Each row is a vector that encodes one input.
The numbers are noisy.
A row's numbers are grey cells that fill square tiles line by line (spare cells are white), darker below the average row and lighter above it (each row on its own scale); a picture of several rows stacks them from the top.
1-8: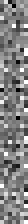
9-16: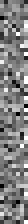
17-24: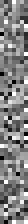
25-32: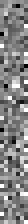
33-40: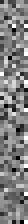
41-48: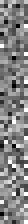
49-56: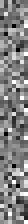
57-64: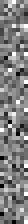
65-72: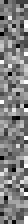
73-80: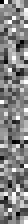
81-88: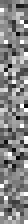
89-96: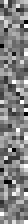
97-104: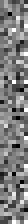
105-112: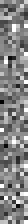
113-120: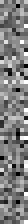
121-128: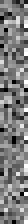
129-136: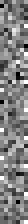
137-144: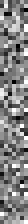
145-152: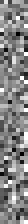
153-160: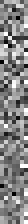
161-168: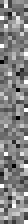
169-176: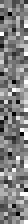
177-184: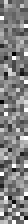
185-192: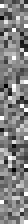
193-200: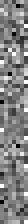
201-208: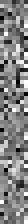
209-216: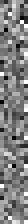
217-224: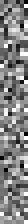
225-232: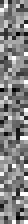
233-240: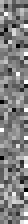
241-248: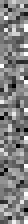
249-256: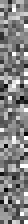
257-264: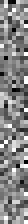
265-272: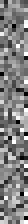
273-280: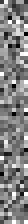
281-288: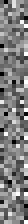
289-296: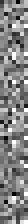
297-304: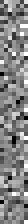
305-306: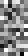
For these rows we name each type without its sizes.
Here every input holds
a list of items, each either a point on a circle, or a point on a line.
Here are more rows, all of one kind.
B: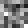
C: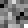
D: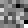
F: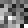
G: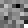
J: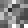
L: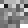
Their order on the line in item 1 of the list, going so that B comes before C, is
G, D, B, F, C, J, L.
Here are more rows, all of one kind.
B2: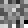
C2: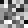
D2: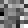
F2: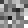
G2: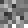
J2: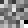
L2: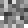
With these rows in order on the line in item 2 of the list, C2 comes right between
F2 and G2.
